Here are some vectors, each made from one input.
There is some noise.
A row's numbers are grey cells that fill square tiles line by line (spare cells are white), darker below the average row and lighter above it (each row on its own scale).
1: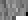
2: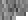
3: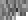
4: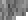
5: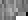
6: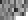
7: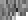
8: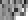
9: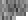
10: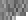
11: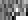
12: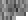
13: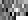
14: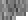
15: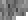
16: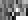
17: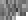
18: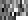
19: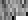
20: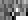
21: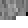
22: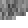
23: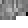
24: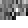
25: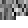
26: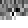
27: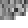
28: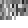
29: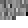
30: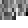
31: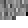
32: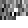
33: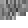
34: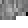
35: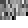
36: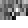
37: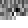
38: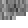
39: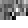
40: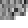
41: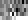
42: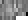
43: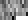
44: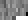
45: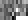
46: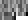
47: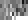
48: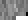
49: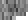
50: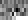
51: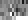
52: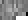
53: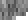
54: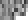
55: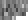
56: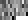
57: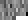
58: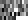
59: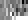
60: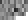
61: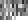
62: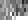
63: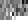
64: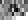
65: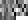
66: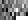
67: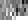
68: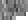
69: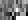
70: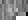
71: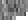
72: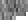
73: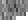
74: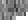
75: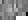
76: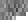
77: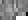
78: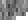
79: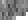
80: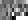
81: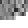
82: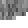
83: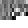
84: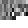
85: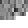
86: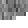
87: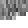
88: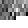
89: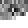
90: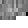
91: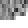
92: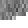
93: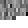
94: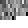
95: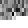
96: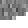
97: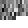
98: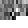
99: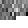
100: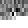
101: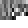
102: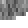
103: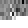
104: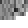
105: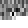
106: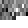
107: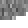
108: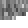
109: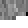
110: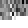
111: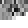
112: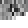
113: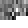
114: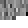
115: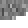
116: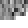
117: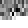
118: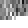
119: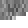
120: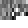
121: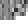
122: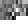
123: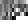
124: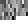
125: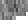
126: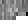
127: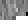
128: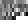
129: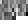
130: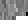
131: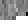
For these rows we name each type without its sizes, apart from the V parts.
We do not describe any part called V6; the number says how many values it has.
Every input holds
a true/false value, together with either a point on a line, or a value of V6.
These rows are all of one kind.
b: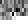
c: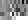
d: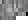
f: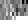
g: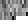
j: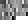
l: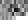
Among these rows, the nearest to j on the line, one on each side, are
g and l.
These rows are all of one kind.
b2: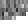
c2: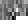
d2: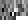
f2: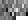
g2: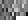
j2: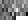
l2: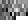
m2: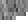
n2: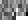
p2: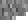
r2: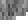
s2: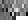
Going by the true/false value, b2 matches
m2, p2 and r2.
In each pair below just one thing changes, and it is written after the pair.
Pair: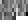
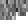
the true/false value
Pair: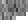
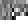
the true/false value
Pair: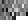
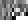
the value of V6
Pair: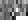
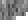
the true/false value
